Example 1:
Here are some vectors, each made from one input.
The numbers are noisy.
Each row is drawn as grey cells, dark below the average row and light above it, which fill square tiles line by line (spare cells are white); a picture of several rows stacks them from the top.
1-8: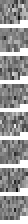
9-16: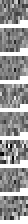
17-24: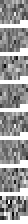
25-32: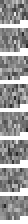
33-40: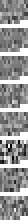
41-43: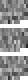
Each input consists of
a list of up to two points on a 4-point line.
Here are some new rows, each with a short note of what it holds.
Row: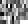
the empty list
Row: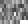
a list of one item
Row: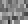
a list of one item
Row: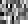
the empty list
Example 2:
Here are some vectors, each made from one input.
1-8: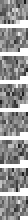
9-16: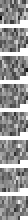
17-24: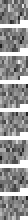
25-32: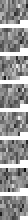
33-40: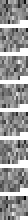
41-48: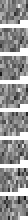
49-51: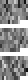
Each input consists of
either a point on a 5-point line, or a node of a 7-node tree.
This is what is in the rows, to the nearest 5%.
About 60% of them hold a point on a 5-point line. The rest hold a node of a 7-node tree.
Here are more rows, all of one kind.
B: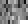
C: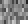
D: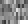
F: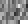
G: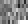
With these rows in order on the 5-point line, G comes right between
B and D.
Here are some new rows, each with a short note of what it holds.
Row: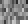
a point on a 5-point line
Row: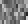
a node of a 7-node tree
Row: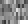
a point on a 5-point line
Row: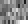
a point on a 5-point line
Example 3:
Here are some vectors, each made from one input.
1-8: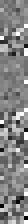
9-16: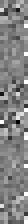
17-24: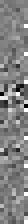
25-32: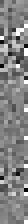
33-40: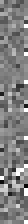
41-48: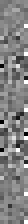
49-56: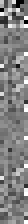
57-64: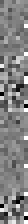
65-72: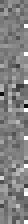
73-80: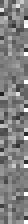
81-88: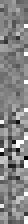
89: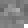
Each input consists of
a node of a 12-node tree and a true/false value.
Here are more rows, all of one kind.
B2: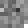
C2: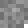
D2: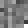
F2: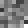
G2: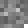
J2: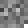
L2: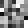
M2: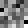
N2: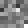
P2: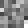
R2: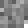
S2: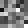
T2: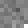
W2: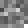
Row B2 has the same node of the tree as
P2, R2 and T2.
